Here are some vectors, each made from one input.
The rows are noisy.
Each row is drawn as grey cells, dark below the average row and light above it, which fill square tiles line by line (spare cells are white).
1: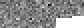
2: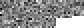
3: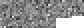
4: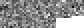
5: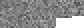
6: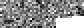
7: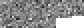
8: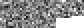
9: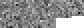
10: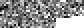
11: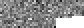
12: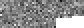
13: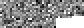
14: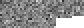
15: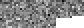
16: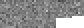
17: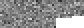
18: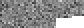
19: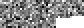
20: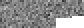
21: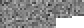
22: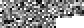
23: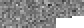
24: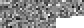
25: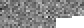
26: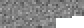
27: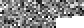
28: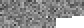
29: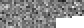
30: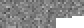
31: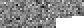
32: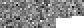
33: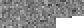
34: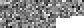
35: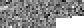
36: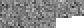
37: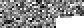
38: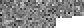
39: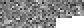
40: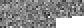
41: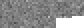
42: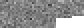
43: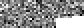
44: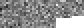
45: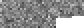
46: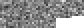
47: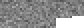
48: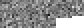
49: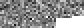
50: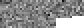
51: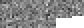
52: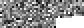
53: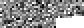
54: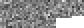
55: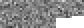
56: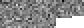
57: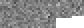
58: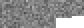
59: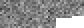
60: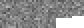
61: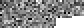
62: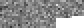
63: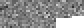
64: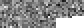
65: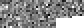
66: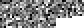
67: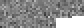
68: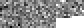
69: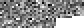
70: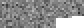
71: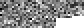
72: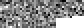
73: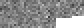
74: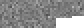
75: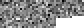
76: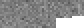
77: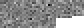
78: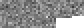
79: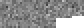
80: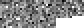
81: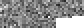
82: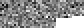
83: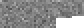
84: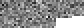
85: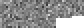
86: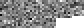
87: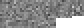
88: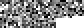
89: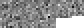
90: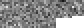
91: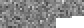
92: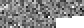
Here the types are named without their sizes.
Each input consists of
a node of a tree, together with either a label, or a node of a tree.
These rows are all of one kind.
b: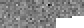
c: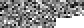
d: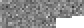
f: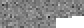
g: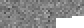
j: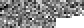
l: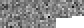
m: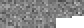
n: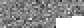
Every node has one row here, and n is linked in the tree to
j and l.
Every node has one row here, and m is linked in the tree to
g and j.
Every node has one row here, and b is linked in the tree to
d and j.
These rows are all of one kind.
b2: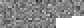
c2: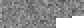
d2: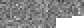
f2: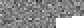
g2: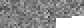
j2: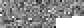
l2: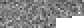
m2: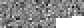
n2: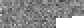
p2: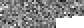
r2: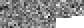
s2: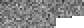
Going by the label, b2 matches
j2, l2, m2 and s2.
